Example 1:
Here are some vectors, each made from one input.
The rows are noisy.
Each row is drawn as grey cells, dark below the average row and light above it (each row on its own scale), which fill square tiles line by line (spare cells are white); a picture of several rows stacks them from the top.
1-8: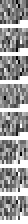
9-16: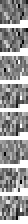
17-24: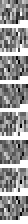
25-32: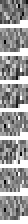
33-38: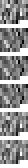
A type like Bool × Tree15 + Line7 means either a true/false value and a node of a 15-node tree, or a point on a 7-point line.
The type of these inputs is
Line7.
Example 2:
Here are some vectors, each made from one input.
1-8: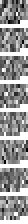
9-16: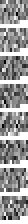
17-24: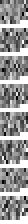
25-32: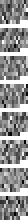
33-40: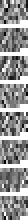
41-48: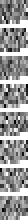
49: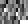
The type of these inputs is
Bool × Bool × Bool.
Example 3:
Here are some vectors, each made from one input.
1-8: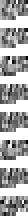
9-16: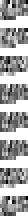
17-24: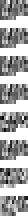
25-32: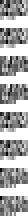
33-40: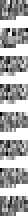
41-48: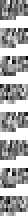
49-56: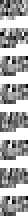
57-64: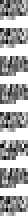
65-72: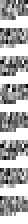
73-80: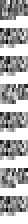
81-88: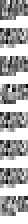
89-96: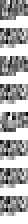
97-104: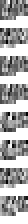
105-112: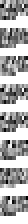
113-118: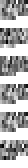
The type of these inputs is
Line6.
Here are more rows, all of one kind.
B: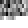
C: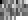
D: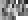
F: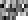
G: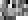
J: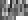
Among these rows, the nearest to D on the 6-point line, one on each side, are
B and G.
